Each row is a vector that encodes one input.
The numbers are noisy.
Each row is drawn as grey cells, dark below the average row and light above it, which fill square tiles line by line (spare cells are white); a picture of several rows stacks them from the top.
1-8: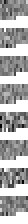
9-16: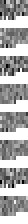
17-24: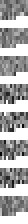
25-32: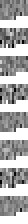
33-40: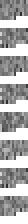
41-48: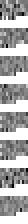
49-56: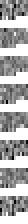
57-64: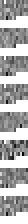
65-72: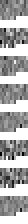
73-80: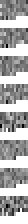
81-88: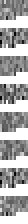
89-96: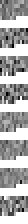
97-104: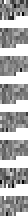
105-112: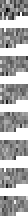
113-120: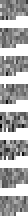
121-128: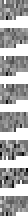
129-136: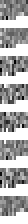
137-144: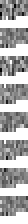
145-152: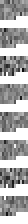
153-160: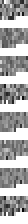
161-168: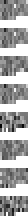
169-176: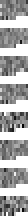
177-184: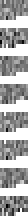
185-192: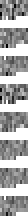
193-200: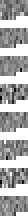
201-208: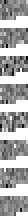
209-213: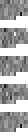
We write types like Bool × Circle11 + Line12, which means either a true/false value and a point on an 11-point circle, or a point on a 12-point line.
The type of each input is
Bool × Circle18.
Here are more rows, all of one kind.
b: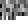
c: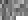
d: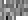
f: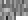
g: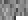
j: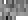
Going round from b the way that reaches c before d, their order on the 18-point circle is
b, g, c, j, d, f.
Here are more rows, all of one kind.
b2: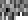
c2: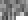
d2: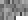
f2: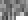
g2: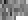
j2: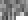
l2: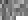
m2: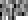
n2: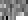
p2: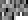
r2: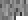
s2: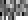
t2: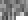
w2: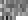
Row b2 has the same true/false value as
m2, p2 and s2.
